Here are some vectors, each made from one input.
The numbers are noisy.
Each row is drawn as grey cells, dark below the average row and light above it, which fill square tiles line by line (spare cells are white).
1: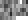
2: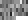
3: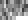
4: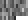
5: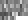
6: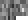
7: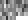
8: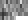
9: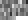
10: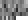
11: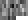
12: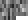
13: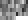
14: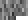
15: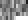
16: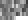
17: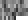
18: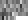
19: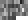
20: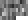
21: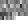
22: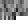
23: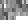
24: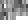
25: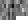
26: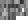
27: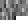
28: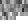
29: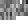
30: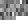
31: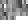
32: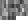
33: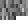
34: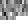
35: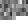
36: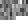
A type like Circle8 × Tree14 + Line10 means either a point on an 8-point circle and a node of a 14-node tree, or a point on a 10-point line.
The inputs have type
Circle6 + Line4.
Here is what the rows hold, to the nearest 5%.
About 60% of them hold a point on a 6-point circle. The rest hold a point on a 4-point line.
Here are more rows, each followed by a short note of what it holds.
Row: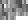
a point on a 6-point circle
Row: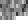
a point on a 6-point circle
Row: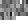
a point on a 6-point circle
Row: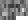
a point on a 4-point line
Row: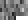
a point on a 4-point line
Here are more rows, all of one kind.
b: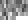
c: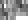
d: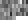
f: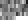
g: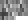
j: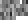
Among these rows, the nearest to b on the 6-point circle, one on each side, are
c and f.
